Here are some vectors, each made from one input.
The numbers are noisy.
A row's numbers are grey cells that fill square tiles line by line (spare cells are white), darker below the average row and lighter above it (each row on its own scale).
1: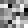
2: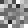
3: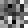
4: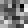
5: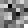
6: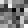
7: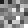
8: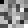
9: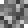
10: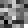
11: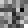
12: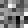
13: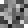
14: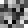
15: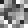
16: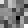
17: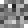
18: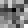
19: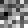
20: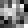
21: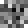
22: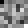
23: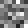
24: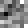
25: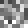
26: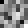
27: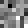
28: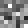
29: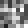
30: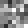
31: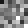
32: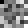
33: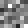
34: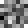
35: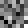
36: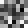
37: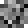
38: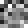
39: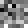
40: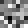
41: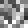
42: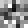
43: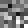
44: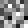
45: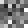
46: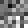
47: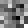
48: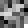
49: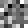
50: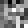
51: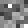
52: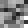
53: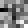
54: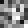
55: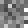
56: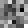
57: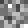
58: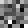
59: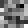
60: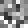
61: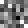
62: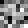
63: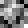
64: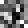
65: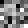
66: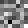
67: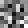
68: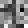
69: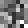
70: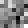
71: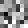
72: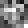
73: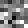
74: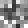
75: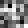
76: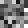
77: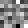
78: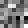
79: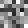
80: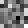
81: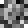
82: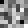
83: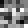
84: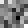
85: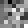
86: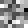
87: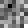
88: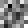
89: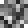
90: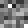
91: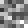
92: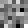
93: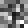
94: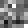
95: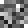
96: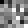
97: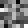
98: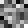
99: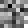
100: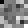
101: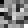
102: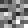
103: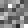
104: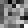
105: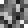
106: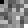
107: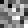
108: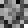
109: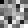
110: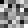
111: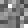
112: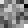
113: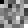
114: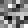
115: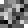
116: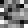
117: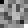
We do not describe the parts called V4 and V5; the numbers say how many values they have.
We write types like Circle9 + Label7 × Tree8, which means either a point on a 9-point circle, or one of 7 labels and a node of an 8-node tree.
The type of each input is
(Line7 + V5) × (Tree7 + Unit) × V4.
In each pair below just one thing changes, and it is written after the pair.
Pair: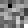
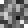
the value of V4
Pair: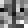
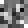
the node of the tree
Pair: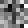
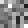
the value of V4
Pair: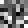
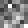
the value of V5
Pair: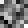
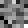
the value of V5
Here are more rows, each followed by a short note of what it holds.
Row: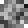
a value of V4 and a value of V5
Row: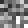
a node of a 7-node tree, a value of V4 and a value of V5
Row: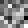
a node of a 7-node tree, a value of V4 and a value of V5
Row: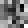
a value of V4 and a value of V5
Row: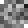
a point on a 7-point line, a node of a 7-node tree and a value of V4
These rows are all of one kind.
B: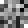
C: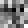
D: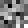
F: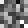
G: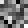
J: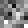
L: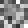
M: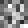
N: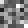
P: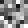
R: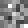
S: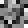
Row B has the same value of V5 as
J and R.
